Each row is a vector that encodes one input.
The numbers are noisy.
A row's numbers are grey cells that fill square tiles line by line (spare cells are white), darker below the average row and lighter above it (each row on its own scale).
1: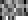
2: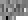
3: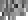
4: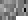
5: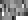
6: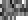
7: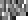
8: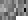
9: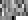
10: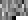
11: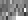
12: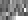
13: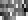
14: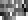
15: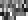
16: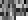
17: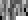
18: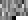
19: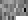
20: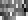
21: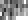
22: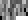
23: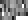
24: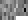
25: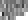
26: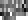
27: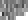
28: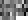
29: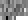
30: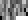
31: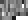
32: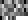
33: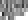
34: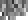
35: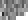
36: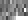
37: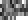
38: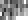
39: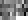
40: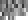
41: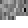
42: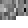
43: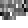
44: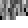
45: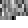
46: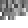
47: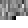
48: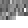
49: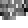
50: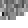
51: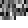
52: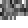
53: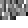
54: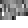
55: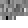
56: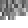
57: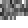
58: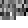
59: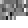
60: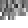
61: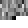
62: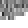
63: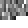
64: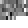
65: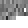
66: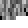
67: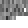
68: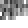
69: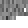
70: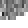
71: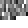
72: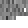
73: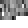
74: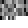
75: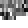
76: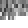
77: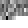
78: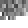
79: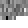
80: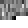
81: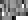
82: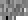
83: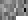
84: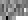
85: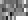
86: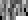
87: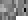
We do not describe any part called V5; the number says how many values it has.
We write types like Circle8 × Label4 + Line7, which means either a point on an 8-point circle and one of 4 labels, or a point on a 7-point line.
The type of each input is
List2(Line4) × V5.
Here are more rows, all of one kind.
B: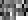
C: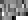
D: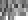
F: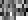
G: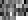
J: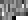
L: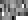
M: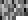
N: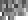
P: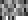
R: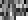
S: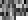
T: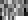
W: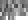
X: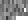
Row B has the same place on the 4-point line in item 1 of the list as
C, G, N and P.
